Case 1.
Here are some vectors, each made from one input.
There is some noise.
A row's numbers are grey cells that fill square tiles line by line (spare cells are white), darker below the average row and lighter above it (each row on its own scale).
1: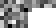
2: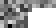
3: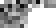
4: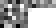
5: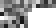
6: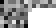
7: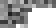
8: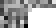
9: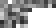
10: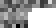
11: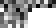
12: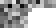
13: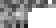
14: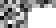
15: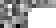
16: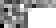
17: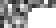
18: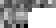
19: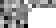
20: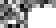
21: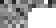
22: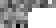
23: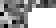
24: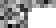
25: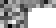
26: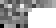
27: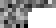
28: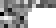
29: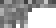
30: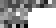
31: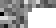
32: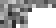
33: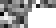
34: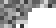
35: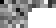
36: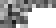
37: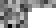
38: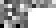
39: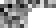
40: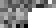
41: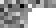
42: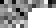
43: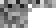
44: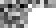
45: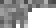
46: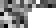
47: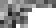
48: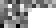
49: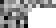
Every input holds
one of 7 labels and a true/false value.
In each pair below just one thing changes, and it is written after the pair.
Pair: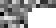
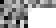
the label
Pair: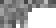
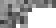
the true/false value
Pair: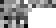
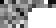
the true/false value
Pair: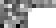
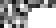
the true/false value
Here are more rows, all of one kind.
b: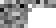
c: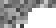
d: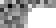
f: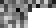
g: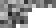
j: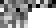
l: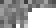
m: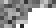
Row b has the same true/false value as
d and g.
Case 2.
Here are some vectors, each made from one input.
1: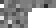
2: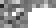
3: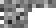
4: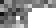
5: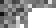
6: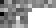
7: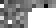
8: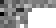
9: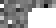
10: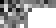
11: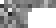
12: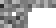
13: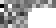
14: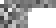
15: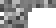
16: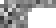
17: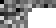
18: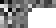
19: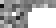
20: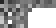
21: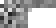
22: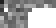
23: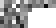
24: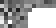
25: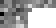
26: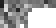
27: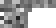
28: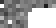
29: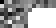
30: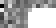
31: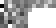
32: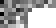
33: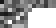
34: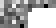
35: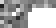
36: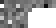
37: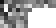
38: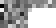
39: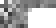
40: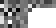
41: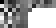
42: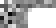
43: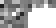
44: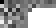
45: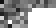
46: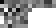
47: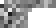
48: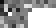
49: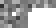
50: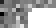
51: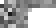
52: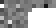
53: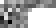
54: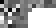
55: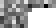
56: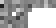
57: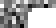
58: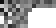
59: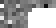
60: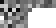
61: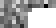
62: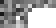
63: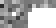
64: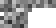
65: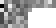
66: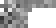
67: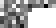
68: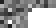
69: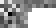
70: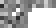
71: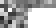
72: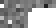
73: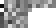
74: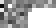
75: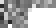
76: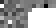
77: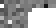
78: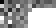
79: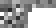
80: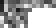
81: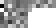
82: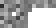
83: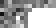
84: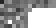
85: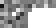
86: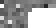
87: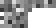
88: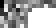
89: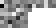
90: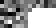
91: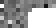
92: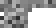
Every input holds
a point on a 5-point circle and a true/false value.
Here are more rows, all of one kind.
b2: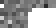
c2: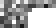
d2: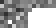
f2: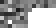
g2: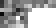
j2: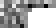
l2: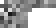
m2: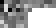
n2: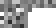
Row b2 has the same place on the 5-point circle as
c2 and j2.
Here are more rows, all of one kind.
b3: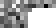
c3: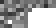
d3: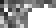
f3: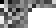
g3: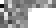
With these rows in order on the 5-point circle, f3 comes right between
b3 and d3.
